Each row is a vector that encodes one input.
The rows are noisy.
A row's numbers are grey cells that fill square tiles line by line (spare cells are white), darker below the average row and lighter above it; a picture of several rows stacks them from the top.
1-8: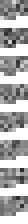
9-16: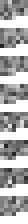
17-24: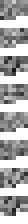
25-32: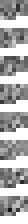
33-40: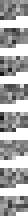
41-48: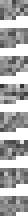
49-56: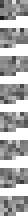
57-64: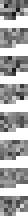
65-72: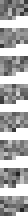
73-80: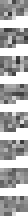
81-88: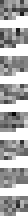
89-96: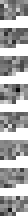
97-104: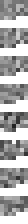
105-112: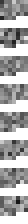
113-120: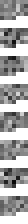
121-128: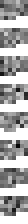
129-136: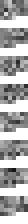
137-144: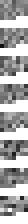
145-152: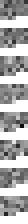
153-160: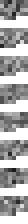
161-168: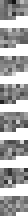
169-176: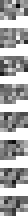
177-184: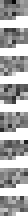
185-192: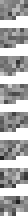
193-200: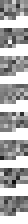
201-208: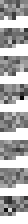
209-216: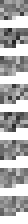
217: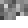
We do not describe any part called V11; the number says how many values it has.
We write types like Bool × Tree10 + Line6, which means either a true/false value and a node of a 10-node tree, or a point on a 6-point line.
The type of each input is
Bool × (Line9 + V11) × V11 + Line8.
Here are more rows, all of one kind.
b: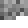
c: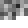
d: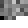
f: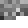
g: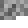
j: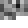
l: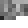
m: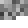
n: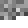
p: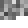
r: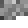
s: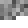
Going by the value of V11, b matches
c, f, l and m.
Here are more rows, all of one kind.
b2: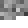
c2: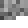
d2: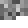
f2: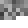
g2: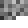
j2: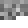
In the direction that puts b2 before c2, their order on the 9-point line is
b2, d2, f2, j2, c2, g2.
